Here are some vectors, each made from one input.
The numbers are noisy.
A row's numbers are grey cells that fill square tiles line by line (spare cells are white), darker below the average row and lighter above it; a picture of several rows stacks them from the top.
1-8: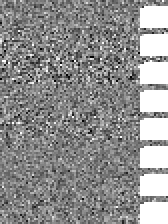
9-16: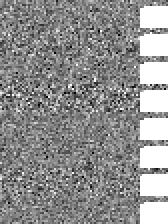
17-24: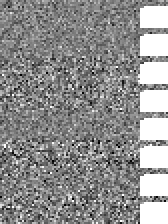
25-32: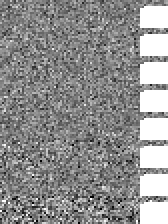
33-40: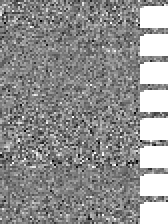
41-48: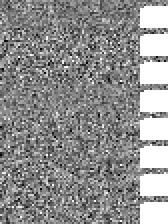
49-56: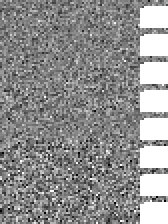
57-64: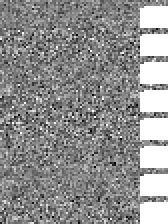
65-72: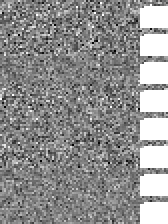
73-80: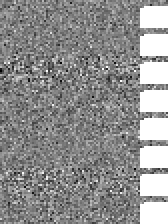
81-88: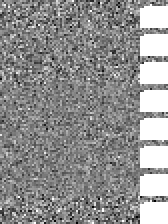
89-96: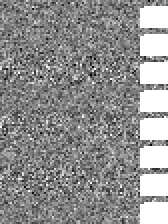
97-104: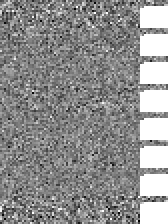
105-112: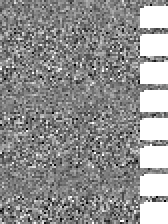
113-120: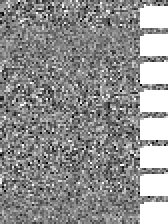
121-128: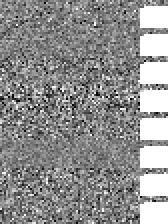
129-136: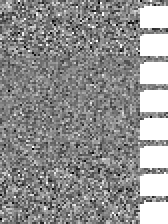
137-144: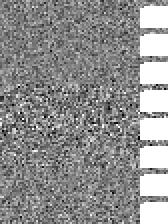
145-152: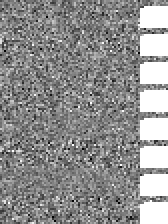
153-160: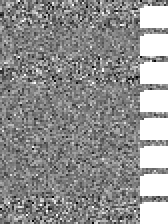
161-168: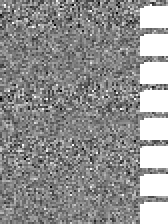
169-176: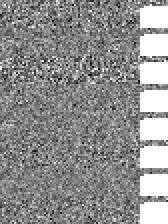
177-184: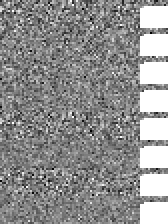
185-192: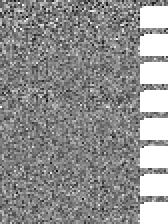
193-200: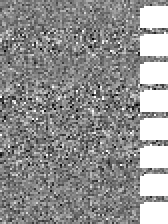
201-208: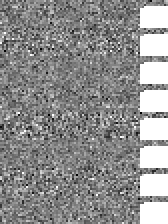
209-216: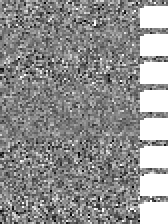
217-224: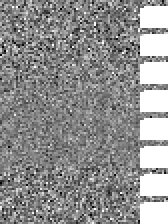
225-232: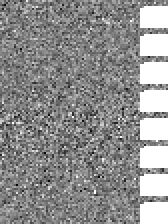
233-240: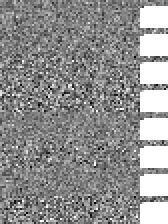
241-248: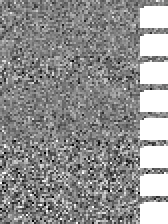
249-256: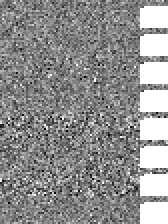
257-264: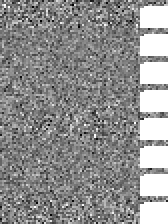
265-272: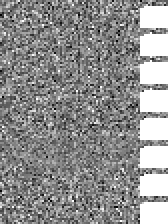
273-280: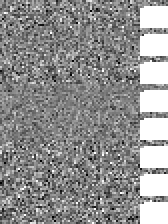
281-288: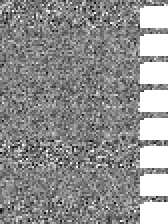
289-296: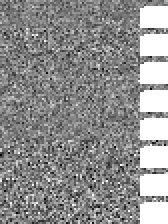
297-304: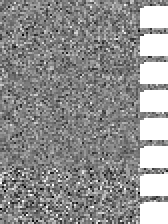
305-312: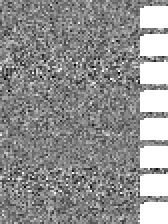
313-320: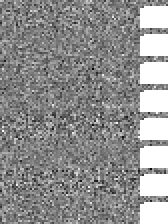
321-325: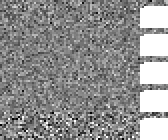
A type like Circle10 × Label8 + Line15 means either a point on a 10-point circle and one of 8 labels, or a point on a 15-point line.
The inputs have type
Bool × Circle5 + List2(Line4).
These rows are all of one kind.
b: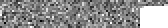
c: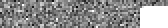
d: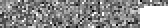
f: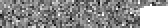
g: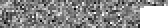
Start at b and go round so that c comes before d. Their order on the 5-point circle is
b, c, f, d, g.
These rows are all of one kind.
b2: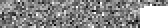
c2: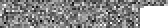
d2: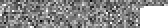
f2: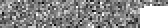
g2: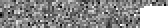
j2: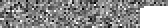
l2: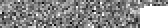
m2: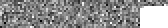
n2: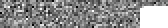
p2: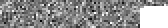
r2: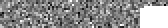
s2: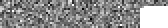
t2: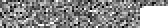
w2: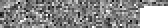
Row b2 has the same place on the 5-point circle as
f2, l2, r2 and w2.
